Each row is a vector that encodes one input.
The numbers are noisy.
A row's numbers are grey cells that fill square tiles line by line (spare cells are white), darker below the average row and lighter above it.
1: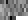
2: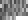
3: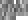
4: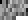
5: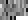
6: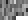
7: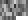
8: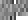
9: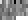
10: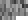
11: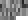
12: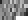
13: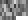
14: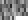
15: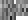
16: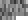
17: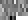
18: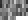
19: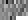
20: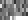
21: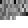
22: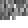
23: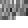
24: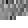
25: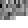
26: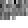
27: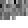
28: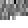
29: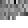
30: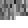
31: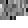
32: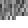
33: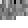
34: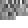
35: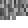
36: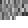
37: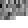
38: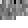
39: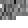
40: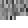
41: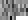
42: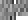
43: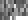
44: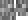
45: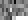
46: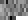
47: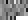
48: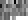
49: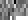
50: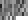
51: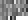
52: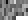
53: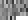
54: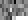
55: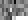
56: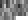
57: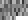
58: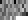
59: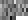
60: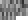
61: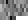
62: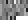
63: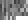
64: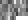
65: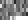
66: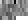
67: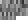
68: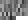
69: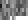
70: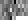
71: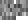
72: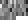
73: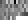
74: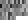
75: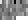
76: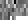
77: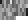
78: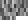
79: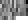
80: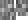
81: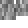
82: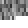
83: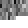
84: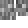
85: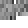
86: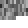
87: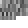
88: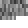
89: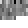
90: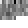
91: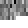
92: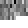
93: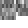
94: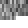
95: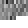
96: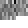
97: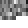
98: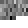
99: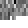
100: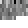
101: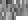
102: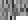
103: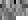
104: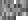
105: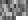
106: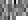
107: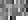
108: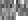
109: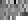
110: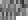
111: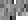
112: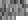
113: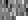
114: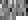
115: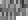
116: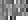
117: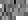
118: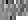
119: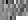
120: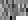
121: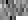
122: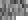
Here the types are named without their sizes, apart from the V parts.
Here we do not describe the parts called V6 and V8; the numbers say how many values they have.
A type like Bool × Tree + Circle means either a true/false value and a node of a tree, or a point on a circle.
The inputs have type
(Line + V6) × (Line + V8).
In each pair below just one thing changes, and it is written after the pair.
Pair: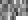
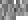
the value of V6
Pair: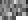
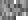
the value of V6
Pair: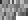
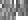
the value of V8
